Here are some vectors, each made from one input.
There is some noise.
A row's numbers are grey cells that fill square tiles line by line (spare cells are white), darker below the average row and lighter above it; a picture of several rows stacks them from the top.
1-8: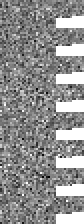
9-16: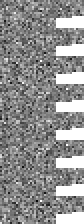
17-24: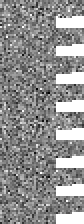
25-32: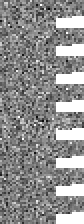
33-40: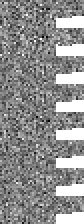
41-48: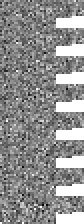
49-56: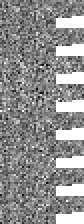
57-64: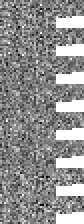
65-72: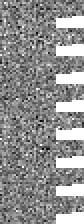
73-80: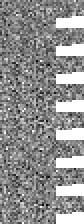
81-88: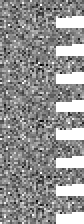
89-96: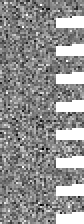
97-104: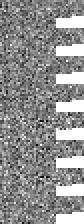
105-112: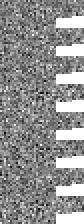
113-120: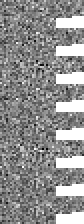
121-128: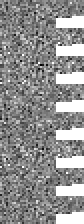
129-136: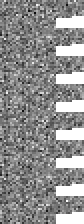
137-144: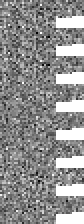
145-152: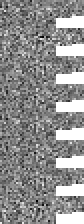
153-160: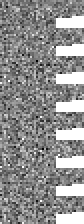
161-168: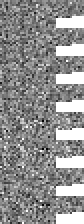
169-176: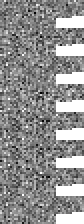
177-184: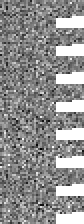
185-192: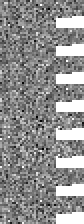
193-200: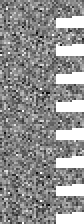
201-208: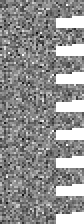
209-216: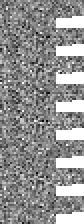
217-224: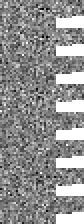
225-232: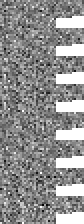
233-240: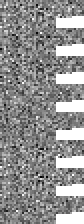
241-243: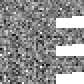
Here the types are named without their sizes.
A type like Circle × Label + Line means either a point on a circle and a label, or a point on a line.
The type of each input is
Bool × Bool × Bool × Bool + (Label × Label × Label + Line) × Line.
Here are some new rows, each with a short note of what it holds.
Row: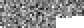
a point on each of two lines
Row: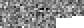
a point on each of two lines
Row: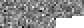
four true/false values
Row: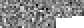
a point on each of two lines
